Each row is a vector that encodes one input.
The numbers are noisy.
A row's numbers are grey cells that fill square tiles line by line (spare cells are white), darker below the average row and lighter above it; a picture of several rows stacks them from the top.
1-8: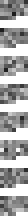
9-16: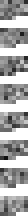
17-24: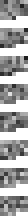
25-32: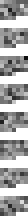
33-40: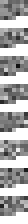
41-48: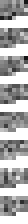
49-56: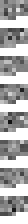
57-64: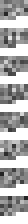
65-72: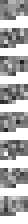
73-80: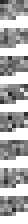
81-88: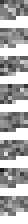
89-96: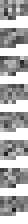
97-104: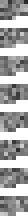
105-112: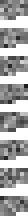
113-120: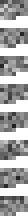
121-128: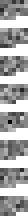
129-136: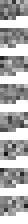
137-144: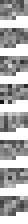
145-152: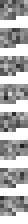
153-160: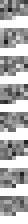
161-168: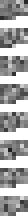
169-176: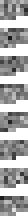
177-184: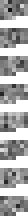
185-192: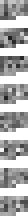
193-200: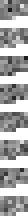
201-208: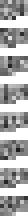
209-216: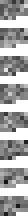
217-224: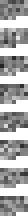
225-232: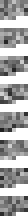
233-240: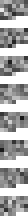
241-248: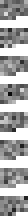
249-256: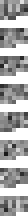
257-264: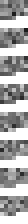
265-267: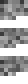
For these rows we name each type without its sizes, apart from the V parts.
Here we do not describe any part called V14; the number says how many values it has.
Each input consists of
a point on a line, together with either a point on a line, or a value of V14.
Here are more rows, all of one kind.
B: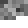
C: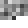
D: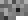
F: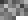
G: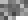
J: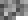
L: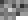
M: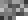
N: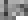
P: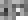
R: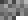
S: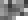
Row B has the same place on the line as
F, L and R.
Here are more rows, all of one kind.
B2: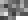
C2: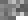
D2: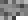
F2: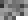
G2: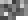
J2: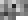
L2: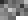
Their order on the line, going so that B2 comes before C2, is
B2, G2, F2, L2, D2, C2, J2.
